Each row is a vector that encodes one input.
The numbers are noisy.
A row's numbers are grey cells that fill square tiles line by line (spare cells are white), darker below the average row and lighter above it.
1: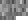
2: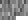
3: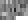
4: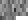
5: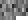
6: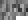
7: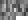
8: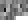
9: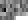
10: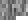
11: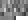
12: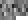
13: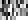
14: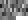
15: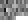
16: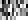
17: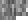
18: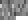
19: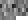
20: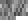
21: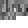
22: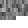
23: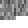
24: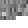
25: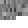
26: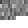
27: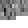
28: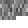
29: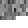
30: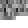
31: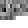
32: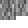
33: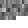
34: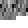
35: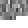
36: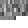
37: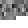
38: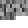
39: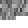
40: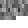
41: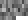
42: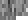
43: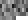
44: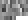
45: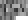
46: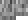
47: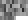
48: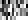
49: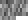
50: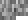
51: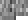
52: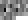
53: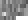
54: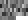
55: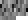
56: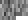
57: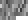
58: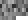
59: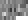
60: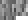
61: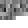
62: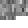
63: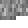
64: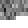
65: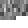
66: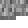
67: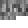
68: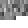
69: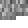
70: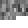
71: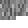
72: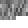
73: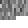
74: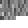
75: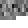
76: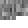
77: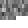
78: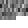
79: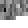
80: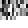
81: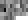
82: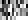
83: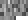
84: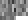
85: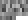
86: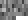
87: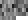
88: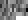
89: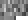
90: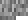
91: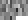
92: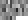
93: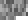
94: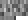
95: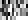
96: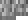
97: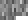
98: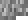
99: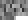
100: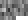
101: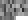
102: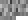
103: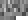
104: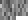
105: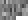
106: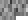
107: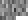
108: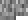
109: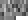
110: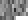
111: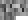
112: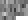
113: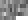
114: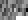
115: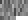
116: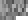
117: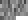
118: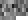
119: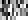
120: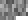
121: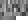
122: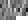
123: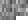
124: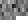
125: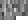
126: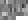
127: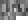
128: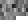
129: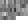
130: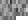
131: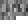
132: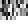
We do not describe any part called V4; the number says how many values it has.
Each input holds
a list of up to two items, each a true/false value and a value of V4.
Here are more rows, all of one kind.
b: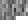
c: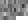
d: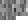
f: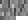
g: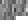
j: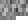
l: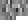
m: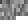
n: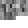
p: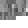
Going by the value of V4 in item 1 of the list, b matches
d, g, n and p.
